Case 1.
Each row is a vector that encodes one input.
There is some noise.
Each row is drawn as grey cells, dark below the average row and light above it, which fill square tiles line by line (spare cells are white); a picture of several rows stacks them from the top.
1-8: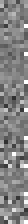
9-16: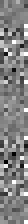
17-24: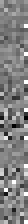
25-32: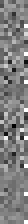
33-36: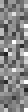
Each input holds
a node of an 8-node tree.
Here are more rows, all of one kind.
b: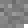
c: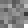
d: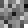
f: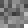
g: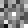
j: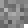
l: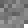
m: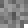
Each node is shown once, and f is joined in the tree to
l.
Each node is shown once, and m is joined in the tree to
b and c.
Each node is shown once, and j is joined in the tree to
d and g.
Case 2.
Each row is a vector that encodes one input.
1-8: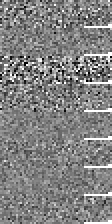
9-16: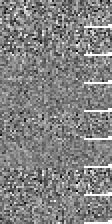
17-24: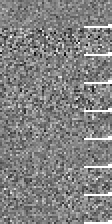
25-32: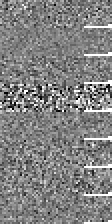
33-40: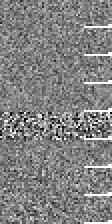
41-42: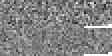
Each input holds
a point on an 8-point line.
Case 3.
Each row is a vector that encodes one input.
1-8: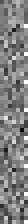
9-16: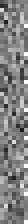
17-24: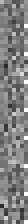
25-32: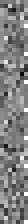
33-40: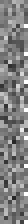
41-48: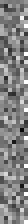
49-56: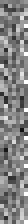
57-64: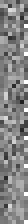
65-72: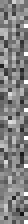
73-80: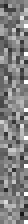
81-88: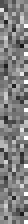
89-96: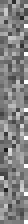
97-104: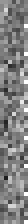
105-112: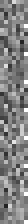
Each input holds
four true/false values.
